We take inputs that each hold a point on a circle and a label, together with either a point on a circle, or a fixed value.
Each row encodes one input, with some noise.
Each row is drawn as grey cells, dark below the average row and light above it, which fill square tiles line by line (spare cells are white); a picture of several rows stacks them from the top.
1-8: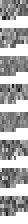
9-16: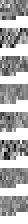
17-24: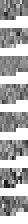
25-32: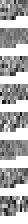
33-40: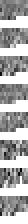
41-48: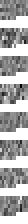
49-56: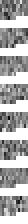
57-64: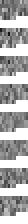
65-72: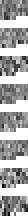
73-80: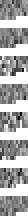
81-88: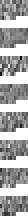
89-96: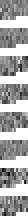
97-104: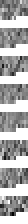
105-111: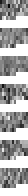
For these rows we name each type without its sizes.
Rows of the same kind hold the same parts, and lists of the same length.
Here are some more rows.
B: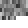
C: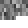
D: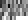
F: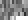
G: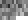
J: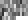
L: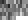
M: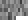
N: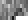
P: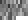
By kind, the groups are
B, C, L, M, P
D, F, G, J, N

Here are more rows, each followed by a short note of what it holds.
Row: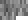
a point on a circle and a label
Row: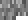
a point on a circle and a label
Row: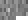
a point on each of two circles and a label
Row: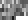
a point on a circle and a label
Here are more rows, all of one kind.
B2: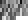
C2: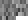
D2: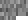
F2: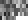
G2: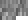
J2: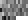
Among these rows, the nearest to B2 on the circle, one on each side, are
C2 and G2.
